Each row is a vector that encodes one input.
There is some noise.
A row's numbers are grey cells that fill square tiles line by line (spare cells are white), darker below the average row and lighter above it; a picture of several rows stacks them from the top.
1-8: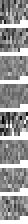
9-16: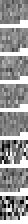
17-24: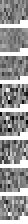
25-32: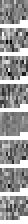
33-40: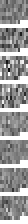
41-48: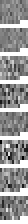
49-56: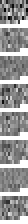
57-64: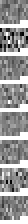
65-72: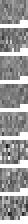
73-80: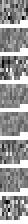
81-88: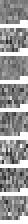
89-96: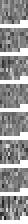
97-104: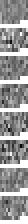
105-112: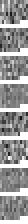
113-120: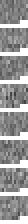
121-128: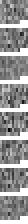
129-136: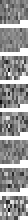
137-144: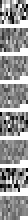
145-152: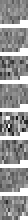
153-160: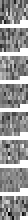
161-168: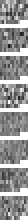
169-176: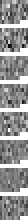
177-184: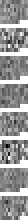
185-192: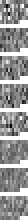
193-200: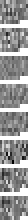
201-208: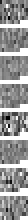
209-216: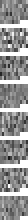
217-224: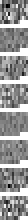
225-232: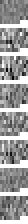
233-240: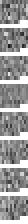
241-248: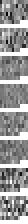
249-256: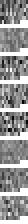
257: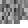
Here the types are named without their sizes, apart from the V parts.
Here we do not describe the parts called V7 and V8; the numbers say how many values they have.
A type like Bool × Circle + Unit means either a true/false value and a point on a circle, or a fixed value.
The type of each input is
Bool × (Tree + Unit) + (Line + V7) × V8.
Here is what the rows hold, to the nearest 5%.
About 50% of them hold a true/false value, together with either a fixed value, or a node of a tree. The rest hold a value of V8, together with either a point on a line, or a value of V7.
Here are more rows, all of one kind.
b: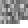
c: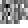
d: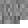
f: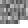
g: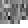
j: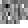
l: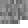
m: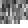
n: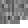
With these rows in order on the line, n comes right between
d and g.
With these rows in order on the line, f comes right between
g and m.
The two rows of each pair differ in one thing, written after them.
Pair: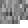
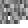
the node of the tree
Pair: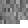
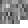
the node of the tree
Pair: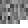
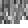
the true/false value
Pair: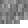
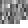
the node of the tree
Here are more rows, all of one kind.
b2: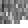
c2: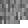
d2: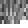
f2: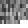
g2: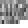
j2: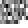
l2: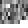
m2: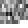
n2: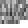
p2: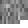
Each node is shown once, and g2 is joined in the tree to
j2.
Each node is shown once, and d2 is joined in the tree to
m2.
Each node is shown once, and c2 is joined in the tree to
b2 and f2.
